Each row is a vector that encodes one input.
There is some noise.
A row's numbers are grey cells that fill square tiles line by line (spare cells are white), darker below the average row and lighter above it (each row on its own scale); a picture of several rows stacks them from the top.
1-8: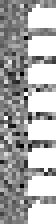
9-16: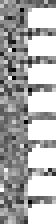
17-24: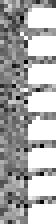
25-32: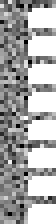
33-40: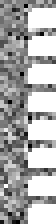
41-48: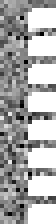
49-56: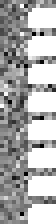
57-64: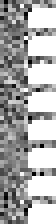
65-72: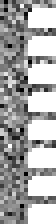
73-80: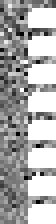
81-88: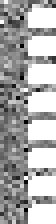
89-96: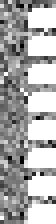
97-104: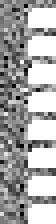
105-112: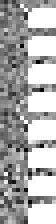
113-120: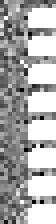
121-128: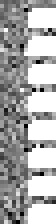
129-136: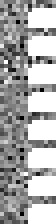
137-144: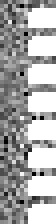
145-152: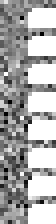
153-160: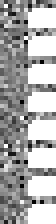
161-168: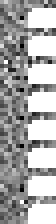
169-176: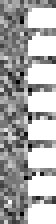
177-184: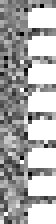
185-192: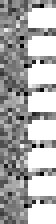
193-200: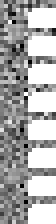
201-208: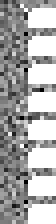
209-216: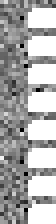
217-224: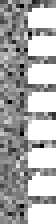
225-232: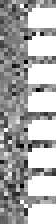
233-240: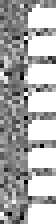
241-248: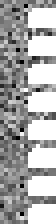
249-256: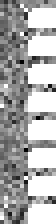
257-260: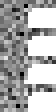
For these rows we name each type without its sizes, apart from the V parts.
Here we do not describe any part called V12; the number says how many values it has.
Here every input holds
either a point on a circle, or a fixed value, or four true/false values, or two values of V12.
